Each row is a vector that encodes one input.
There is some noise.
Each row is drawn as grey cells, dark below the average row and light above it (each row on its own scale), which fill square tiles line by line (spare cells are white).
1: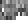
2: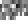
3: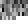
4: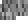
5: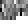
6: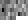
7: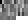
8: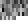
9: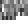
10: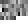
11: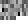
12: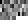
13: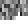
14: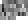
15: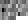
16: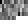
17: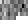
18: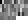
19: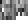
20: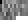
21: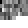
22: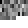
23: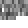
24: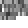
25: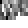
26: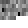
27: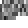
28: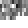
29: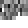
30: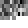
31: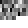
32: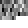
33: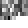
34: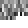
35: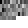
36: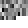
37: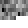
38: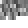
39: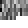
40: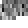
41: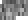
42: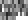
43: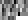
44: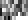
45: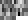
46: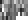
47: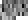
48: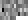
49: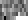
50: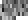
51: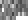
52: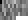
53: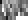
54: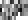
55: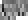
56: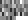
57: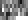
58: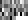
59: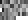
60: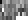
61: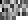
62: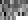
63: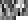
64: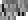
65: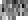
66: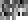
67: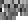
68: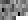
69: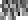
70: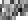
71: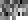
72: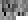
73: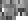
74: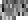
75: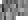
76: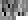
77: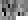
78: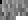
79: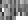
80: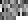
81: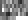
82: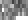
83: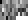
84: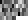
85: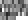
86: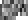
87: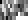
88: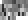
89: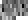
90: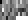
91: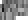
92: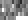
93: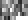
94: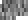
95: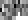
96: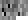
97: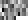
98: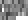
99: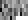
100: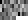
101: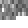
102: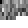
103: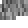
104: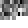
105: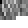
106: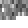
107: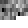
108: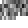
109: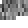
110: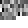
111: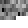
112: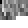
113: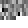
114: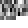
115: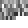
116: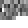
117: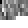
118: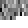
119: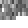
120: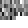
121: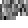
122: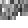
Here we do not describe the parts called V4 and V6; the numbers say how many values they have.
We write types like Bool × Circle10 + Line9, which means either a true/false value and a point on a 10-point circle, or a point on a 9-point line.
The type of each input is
Bool × (Tree8 + V6) × V4.
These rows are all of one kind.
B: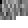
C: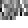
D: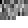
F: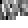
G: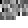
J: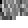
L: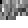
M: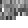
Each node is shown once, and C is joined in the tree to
D, F and J.
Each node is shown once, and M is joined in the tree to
D.
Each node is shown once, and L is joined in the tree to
D.
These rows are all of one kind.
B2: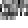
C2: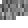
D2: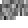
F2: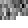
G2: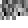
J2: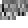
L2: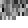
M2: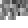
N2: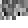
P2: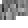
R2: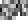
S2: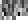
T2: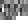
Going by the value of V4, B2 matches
D2, P2 and R2.
